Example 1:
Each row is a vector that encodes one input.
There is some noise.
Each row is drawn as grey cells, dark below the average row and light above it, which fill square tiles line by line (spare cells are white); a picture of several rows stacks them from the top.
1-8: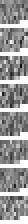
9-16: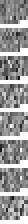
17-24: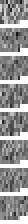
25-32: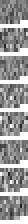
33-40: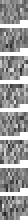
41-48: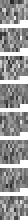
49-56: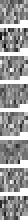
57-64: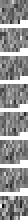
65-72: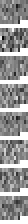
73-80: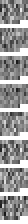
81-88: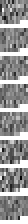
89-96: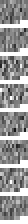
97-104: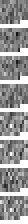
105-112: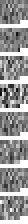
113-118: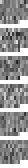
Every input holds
either a point on a 9-point line, or a point on a 15-point line.
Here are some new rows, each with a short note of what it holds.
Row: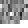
a point on a 9-point line
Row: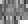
a point on a 15-point line
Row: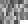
a point on a 9-point line
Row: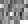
a point on a 9-point line
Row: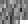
a point on a 15-point line
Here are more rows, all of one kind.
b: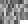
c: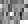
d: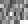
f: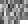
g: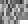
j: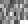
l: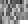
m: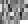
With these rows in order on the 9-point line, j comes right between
d and f.
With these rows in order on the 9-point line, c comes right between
d and m.
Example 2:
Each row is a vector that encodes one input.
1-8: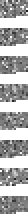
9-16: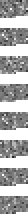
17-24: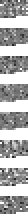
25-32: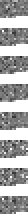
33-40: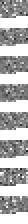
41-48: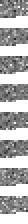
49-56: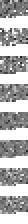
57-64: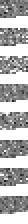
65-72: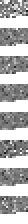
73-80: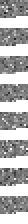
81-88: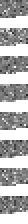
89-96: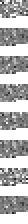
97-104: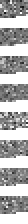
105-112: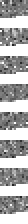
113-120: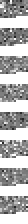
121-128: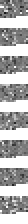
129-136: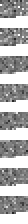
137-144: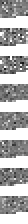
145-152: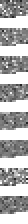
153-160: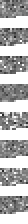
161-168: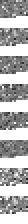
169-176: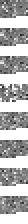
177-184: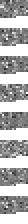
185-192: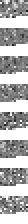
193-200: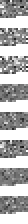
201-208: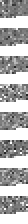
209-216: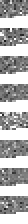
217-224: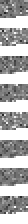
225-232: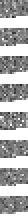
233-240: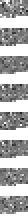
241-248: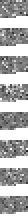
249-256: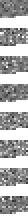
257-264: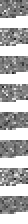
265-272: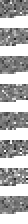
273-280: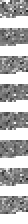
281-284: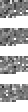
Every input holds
a point on a 15-point line and a true/false value.
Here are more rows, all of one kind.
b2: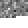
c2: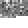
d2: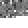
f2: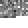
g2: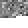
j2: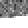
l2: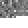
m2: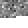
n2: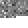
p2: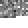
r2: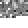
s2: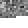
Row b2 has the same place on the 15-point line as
j2 and r2.
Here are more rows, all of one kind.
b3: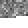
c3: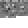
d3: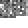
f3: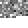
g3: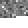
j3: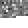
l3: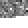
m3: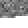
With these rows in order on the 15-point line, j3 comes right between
c3 and g3.
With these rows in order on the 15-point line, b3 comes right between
f3 and g3.
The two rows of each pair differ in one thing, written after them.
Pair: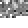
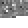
the place on the 15-point line
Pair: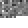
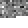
the true/false value
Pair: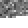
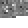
the true/false value
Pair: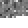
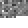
the place on the 15-point line
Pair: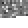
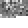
the true/false value
